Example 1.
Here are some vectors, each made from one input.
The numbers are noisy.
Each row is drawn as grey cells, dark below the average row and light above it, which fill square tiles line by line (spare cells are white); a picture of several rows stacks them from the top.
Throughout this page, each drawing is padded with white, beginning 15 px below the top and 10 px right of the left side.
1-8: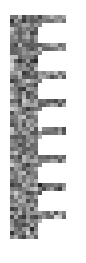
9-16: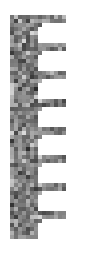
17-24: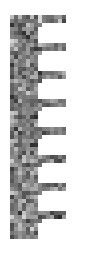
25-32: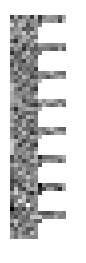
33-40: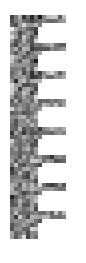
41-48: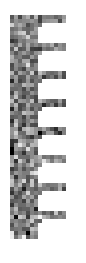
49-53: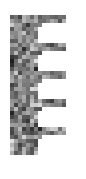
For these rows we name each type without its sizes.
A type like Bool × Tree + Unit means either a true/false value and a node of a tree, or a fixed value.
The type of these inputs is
Bool × Bool × Bool × Bool.
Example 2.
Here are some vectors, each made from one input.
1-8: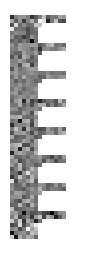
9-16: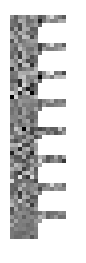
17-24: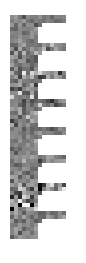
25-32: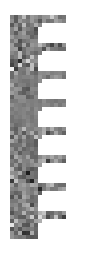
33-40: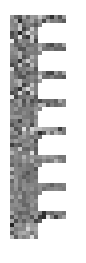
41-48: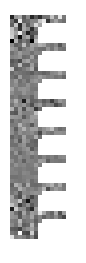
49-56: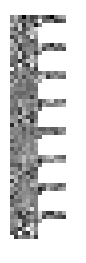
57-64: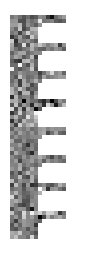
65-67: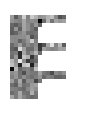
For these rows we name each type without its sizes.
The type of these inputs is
Line.
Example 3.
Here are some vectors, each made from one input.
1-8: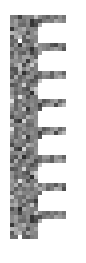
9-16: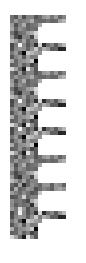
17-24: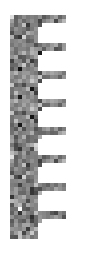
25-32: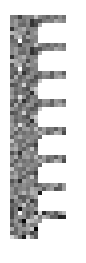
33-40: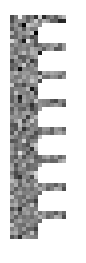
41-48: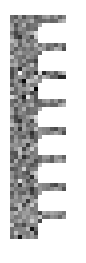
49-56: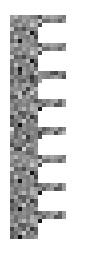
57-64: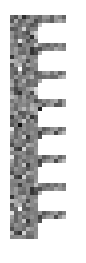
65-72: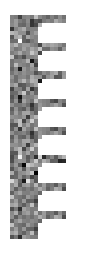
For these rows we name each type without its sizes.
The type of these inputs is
Circle + Unit.
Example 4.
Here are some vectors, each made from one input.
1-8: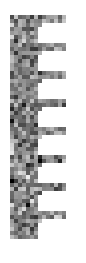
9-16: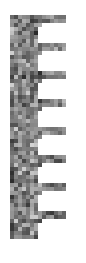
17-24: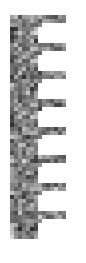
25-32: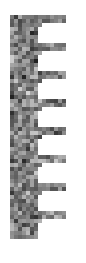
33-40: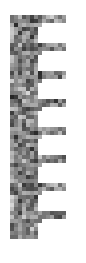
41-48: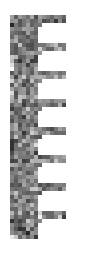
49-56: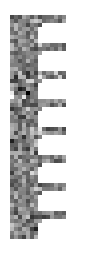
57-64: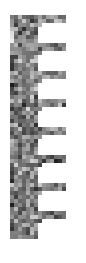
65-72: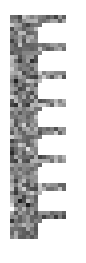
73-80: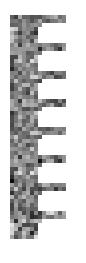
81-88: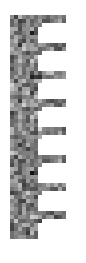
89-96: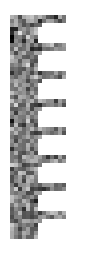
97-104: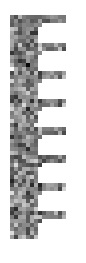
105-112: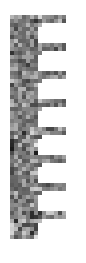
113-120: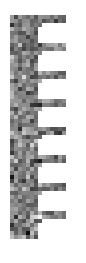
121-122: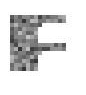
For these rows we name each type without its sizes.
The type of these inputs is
Bool × Bool × Bool × Bool.
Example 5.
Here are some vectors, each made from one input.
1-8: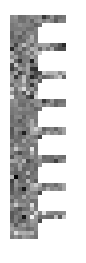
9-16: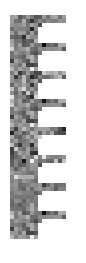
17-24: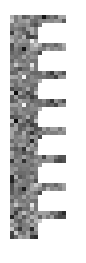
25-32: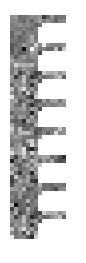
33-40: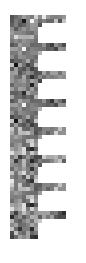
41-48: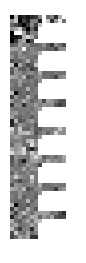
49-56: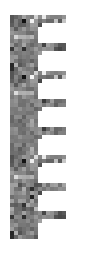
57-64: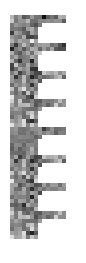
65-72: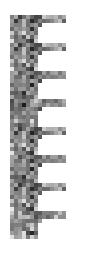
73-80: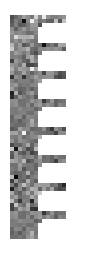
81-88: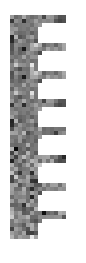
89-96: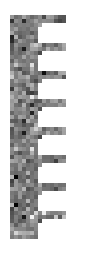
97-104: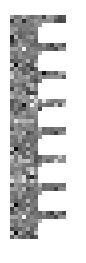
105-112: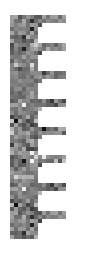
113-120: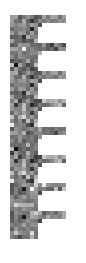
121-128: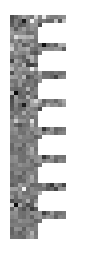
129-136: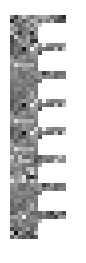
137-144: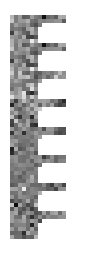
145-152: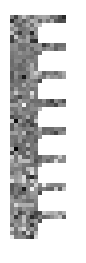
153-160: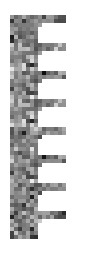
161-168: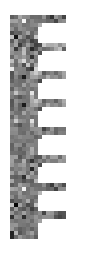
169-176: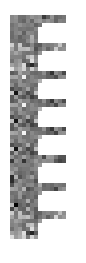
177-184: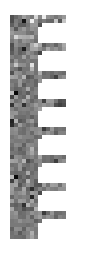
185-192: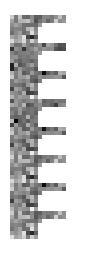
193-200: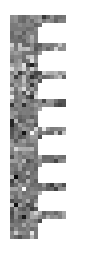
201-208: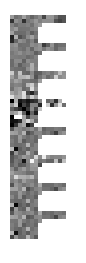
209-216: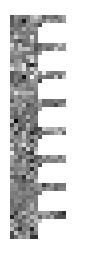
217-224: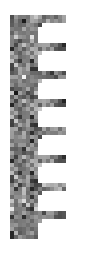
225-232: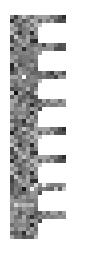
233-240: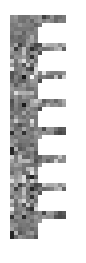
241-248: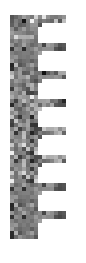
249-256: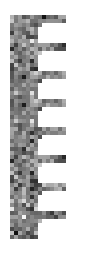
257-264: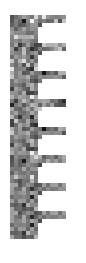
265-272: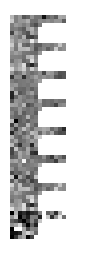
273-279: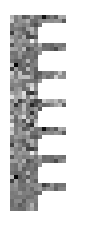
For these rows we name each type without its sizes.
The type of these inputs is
Tree + Unit.
